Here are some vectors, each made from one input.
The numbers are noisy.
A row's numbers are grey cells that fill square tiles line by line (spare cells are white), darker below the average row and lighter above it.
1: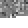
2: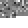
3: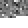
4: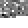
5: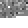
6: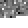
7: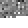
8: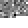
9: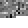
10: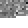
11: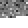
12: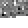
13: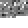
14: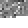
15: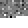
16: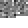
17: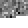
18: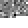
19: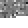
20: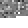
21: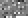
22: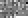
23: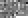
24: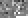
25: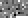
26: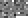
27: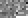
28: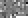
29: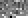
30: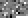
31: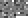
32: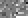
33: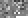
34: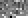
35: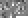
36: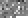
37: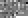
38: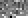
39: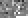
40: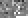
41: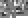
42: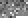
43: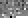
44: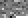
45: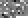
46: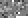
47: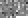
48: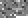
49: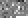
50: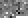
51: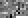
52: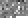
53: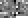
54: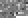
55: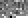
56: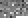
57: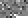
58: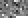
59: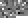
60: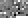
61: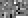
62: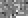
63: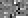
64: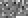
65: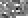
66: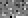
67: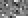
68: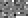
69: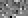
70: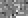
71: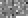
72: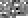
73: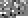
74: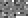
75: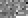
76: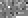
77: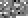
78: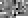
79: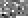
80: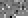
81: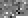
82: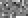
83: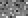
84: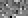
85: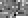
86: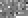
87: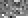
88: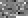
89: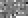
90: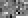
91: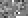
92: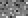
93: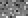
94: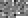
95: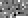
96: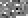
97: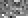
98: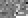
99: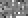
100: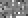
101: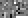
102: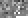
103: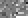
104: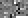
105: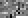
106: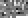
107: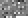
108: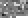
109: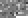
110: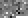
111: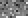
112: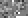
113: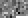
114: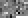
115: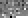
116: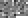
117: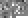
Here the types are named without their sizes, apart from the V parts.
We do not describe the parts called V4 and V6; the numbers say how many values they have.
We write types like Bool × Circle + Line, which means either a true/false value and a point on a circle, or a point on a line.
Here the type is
(Bool × Bool × Bool + V6) × (Line + V4).
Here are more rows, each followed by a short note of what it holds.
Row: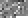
a point on a line and three true/false values
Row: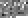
a point on a line and a value of V6
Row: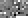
a value of V4 and a value of V6
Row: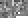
a point on a line and three true/false values
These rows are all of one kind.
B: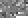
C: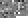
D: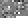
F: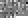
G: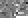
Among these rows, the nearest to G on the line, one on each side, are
B and C.
